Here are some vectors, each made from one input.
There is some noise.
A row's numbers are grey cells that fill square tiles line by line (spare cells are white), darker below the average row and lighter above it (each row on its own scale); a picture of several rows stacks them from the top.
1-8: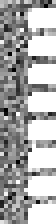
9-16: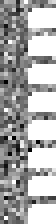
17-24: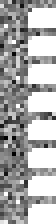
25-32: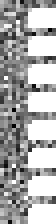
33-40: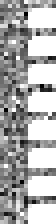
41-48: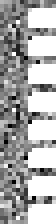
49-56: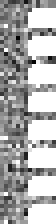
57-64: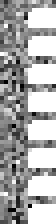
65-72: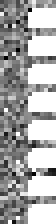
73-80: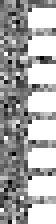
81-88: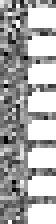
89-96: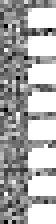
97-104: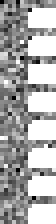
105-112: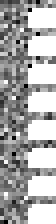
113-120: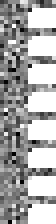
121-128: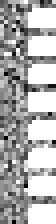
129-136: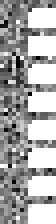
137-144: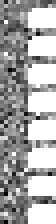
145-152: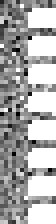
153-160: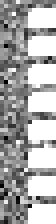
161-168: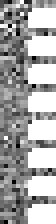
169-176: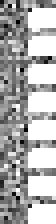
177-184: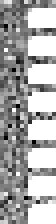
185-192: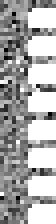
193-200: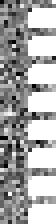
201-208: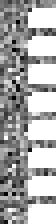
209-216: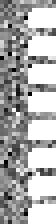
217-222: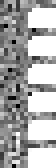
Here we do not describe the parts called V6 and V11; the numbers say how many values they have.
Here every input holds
either a point on an 8-point circle and a value of V11, or a point on a 9-point circle and a value of V6.
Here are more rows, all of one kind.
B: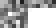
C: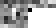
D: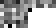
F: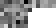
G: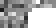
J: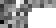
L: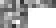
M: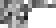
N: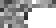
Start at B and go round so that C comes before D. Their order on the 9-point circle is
B, C, D, F, G, J, N, M, L.
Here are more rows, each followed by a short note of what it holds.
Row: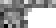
a point on an 8-point circle and a value of V11
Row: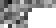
a point on a 9-point circle and a value of V6
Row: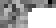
a point on an 8-point circle and a value of V11
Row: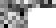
a point on an 8-point circle and a value of V11
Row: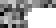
a point on an 8-point circle and a value of V11
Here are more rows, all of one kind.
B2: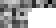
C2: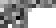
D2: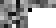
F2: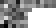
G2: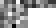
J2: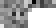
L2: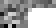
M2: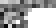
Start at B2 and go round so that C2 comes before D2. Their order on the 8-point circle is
B2, J2, G2, F2, C2, L2, M2, D2.
